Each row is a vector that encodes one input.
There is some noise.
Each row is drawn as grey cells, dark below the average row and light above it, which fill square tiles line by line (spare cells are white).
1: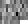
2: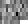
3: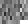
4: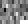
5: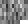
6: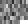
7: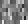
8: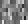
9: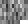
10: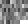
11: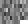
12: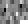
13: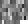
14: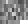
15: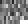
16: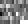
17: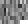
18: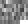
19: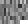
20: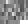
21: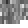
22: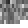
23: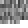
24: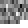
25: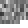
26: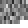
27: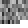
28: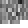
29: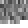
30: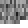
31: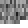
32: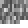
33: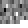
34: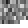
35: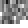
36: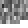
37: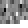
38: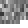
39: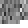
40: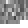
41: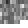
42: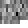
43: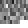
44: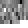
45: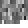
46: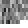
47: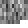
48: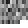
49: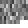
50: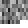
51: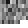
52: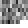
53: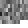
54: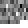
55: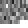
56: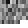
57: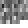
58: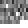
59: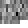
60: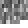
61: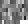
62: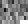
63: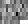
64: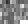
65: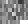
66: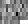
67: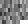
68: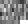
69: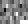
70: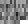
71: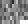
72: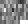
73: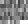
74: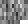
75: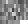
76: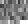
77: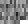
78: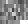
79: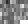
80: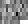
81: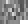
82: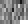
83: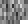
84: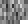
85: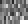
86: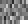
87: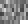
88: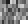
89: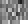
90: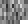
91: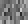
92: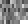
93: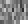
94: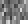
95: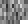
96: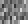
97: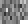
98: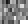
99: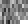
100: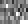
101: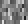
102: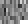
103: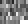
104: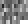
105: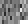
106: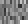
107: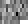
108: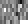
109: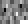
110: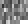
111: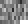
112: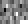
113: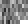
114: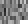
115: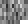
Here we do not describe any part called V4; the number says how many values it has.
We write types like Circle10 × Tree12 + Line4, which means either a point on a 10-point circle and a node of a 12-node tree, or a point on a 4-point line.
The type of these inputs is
List2(Line7) × V4.
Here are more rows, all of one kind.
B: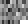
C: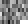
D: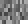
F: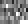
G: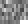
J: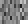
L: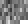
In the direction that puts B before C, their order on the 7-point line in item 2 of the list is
L, B, D, G, C, J, F.
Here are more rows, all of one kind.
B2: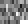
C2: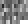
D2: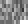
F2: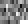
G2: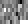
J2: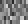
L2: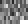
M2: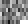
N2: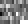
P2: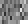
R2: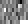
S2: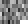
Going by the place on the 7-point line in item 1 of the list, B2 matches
D2, F2 and M2.
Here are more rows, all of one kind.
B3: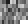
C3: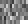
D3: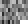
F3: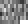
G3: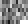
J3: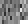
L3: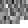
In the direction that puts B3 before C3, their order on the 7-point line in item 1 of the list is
G3, D3, J3, F3, B3, L3, C3.
